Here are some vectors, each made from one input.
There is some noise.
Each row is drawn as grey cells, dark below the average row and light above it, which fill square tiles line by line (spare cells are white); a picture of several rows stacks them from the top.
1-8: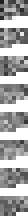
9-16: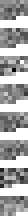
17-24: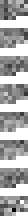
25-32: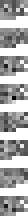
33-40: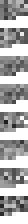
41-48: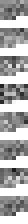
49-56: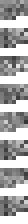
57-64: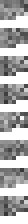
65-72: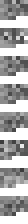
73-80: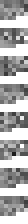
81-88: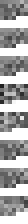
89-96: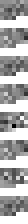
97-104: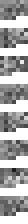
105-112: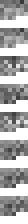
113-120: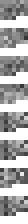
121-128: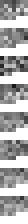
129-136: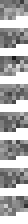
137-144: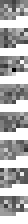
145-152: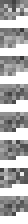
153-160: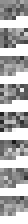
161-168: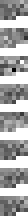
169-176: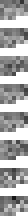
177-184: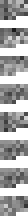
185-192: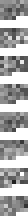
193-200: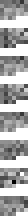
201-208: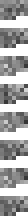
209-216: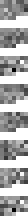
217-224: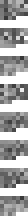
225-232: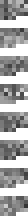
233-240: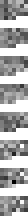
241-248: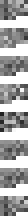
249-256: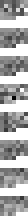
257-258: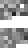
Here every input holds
a point on a 17-point line.
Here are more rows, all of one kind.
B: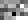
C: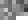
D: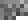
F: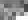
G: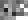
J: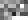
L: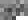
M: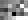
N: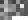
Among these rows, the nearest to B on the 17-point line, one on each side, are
J and M.
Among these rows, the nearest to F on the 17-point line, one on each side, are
C and G.
